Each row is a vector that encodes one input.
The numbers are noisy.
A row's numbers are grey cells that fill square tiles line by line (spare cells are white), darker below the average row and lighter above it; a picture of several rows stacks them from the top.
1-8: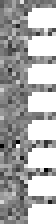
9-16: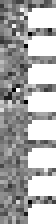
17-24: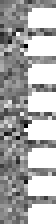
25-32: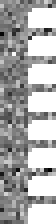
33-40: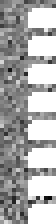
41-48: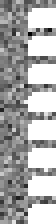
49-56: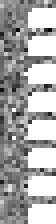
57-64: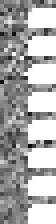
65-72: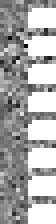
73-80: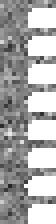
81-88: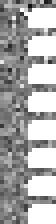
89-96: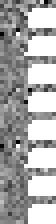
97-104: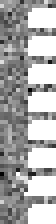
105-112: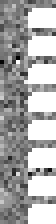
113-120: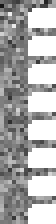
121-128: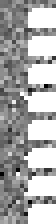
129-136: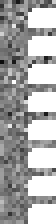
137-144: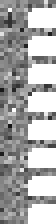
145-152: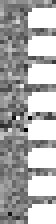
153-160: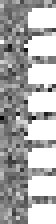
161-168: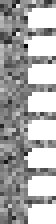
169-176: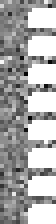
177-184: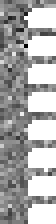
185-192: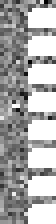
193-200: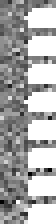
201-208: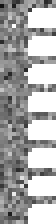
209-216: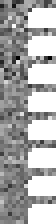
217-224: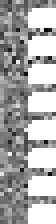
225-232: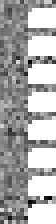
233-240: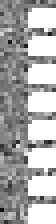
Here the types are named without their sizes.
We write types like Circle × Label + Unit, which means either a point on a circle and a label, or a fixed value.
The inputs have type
Bool × (Circle + Label) + Line.
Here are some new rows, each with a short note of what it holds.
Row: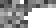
a label and a true/false value
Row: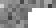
a point on a circle and a true/false value
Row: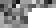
a point on a line
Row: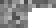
a label and a true/false value
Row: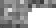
a label and a true/false value
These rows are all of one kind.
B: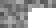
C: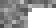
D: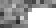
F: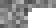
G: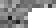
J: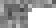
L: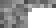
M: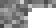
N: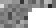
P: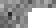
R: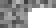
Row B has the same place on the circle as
C, J, M and P.
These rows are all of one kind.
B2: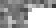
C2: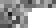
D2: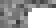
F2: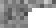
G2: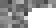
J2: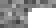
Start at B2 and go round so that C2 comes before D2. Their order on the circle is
B2, C2, F2, G2, D2, J2.
